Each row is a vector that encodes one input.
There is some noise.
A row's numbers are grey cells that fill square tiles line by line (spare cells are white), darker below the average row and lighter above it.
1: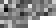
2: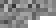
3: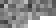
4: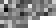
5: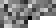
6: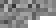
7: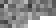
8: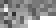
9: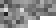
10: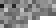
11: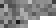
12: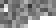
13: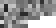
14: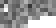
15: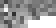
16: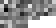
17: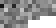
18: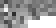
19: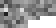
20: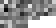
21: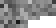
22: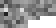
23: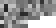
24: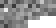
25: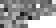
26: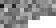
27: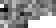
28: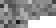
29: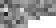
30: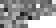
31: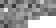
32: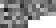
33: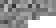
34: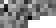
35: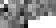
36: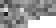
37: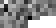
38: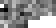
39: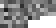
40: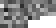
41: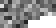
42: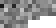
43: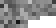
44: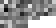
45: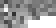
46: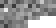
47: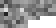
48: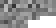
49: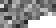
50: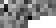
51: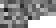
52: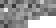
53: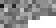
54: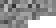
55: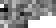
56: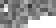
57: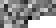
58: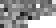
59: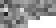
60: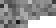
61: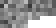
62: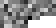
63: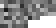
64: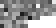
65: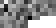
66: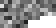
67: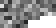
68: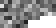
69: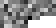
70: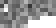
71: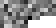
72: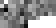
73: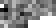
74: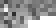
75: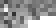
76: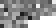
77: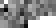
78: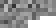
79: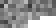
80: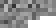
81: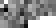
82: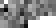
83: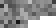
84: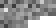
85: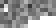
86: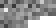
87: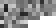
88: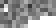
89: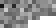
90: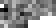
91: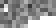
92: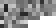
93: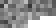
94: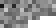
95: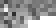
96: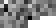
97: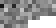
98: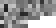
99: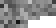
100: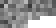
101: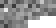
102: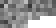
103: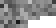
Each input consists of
either a point on an 8-point circle, or a point on a 9-point line.
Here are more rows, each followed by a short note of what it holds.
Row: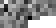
a point on a 9-point line
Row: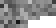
a point on an 8-point circle
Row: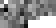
a point on a 9-point line
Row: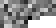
a point on a 9-point line
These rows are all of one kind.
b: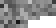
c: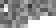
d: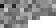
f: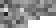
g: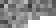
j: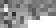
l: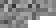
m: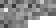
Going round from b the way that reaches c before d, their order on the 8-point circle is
b, f, j, c, g, l, m, d.
